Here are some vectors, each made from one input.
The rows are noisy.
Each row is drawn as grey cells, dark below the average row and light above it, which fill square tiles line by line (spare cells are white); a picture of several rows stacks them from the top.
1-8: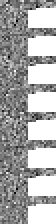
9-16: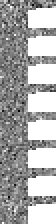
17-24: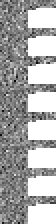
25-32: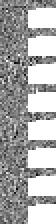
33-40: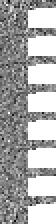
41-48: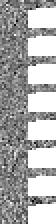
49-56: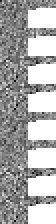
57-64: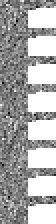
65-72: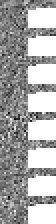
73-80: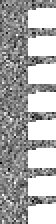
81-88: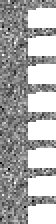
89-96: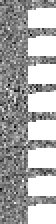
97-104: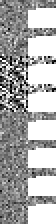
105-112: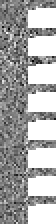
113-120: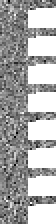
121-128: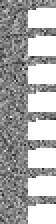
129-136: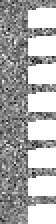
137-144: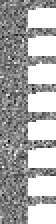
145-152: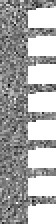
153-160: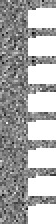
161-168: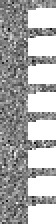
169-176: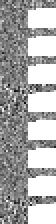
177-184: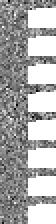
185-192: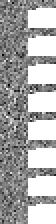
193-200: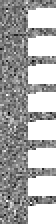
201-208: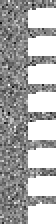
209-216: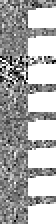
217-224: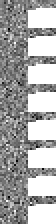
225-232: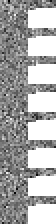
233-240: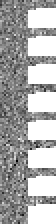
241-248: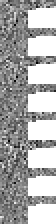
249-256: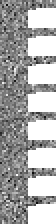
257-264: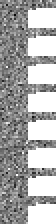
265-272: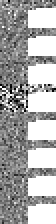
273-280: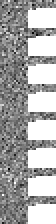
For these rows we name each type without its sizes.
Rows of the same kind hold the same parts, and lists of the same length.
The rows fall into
4 kinds.
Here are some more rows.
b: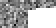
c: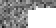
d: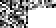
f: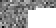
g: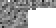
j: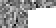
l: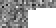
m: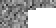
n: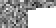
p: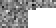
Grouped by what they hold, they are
b, j, n
c, m
d
f, g, l, p

